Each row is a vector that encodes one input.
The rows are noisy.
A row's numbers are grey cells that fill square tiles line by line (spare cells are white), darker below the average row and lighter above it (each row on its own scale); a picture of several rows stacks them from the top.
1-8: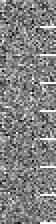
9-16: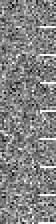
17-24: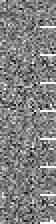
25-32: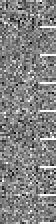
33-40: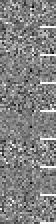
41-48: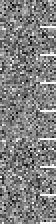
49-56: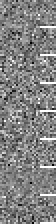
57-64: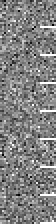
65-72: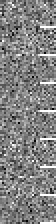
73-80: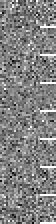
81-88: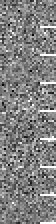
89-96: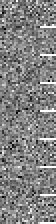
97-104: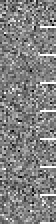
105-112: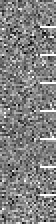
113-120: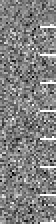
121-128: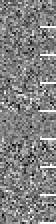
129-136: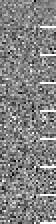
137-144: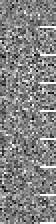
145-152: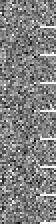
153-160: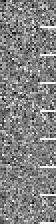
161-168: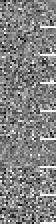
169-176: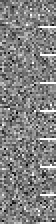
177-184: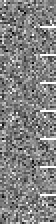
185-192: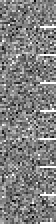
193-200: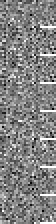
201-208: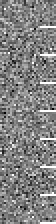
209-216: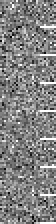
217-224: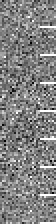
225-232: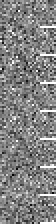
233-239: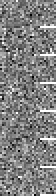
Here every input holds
either one of 12 labels and a point on a 7-point line, or a point on each of two 6-point lines and a true/false value.
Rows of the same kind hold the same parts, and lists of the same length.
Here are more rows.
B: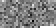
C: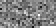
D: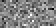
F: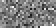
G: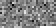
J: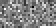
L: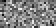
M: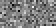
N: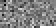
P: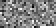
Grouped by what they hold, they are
B, F, L, M, N, P
C, D, G, J

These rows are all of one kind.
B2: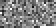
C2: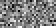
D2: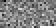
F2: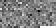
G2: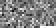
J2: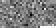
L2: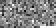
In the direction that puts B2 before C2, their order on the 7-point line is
F2, B2, D2, C2, J2, L2, G2.
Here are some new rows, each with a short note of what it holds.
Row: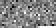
a point on each of two 6-point lines and a true/false value
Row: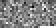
a point on each of two 6-point lines and a true/false value
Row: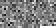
one of 12 labels and a point on a 7-point line
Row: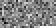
a point on each of two 6-point lines and a true/false value
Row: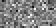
a point on each of two 6-point lines and a true/false value
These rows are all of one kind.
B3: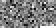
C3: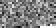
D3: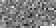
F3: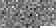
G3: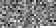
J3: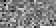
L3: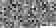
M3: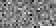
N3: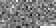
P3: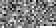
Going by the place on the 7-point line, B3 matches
C3, L3 and N3.
